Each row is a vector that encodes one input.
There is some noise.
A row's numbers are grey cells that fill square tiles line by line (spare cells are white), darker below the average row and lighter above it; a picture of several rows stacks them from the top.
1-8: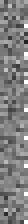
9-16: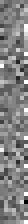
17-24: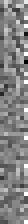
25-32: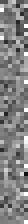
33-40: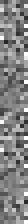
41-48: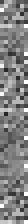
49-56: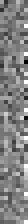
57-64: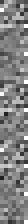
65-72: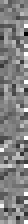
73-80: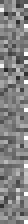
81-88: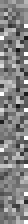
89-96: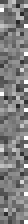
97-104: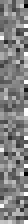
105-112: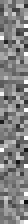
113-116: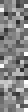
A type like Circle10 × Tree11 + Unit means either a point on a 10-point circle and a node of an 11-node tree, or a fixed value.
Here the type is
(Bool × Tree8 + Unit) × Line5.
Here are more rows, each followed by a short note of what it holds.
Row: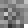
a point on a 5-point line, a node of an 8-node tree and a true/false value
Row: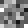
a point on a 5-point line
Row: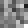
a point on a 5-point line, a node of an 8-node tree and a true/false value
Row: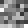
a point on a 5-point line
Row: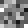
a point on a 5-point line
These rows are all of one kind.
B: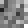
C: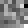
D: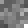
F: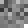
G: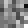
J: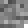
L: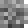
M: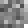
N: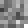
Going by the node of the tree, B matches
L and M.
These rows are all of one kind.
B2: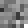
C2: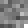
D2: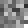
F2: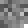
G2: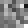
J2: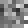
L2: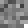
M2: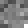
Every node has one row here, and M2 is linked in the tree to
C2 and L2.
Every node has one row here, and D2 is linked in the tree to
C2 and J2.
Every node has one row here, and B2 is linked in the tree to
C2.
